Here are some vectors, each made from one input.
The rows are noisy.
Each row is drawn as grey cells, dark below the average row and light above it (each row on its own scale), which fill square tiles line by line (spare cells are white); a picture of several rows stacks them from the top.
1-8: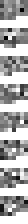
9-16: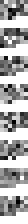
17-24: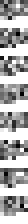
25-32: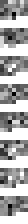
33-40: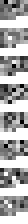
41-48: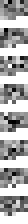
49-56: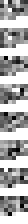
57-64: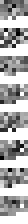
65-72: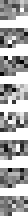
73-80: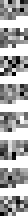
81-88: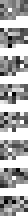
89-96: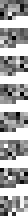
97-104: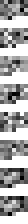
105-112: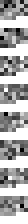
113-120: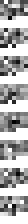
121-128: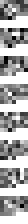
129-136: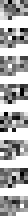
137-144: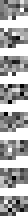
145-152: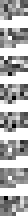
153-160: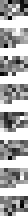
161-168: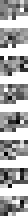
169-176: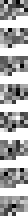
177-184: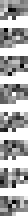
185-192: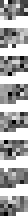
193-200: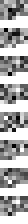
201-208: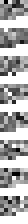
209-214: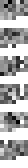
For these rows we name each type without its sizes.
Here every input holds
a label, together with either a label, or a point on a line.
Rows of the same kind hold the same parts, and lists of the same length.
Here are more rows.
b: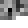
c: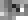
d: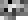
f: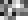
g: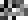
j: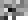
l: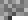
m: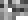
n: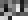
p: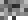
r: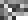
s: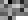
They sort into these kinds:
b, g, l, n
c, d, f, j, m, p, r, s

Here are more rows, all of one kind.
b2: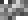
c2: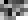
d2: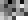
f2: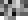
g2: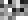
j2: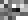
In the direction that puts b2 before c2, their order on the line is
j2, b2, f2, g2, d2, c2.
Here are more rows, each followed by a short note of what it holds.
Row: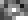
two labels
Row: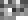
a label and a point on a line
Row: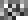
a label and a point on a line
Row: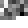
two labels
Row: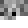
two labels
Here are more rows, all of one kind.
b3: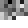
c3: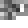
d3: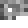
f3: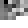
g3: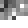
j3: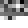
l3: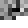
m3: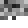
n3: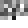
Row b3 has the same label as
g3 and m3.
